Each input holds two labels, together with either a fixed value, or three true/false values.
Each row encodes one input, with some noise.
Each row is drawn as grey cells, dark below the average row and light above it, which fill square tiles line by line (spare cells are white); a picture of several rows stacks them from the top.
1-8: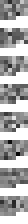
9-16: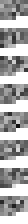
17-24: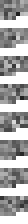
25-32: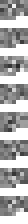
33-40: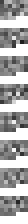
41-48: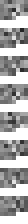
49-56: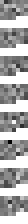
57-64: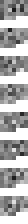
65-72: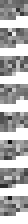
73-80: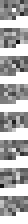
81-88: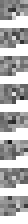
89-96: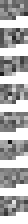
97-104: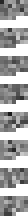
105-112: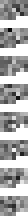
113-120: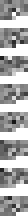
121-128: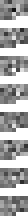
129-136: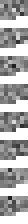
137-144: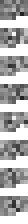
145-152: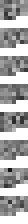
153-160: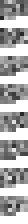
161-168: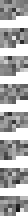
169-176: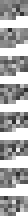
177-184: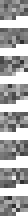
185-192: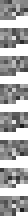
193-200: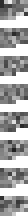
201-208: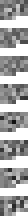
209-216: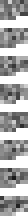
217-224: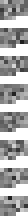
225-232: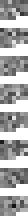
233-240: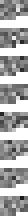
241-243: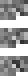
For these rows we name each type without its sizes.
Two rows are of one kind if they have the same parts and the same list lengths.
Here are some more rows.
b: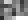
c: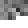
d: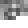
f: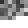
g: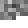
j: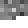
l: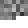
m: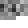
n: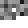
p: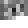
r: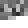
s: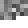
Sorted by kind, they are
b, d, f, m, p, r
c, g, j, l, n, s

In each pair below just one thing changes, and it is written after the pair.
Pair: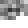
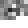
one of the two labels
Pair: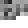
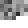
one of the two labels
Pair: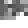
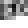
one of the three true/false values
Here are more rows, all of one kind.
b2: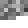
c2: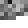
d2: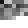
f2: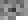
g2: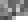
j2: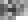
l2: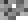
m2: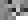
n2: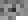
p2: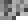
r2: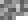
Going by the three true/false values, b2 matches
c2, m2 and r2.
